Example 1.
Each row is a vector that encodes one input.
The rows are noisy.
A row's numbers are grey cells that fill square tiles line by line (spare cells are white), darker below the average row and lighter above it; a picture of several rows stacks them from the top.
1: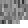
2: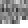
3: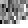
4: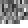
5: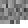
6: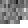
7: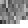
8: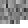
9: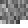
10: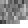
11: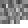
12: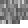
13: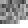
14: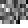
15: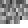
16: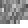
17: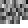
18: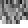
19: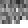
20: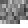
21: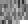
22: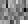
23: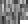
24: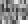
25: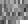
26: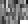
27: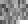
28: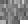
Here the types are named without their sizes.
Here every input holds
three true/false values.
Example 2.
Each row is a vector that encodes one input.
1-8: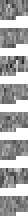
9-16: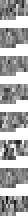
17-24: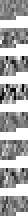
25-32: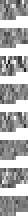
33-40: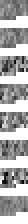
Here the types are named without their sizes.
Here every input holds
either a fixed value, or three true/false values.
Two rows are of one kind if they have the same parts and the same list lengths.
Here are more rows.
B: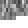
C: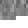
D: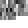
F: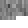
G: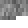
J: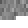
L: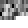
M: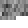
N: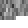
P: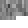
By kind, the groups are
B, C, F, G, J, L, M, N, P
D

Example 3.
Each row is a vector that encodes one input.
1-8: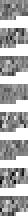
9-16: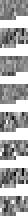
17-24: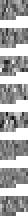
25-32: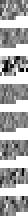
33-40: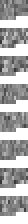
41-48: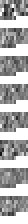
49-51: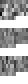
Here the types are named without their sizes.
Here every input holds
either a fixed value, or three true/false values.
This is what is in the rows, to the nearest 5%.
About 10% of them hold a fixed value. The rest hold three true/false values.
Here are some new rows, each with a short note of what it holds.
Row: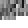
a fixed value
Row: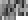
a fixed value
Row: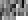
a fixed value
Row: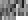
a fixed value
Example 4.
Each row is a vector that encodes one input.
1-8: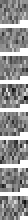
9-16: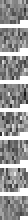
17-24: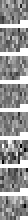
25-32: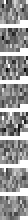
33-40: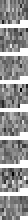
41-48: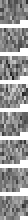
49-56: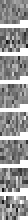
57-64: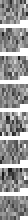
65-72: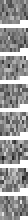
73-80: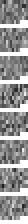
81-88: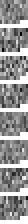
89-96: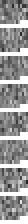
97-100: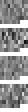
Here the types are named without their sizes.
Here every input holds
a point on a line.
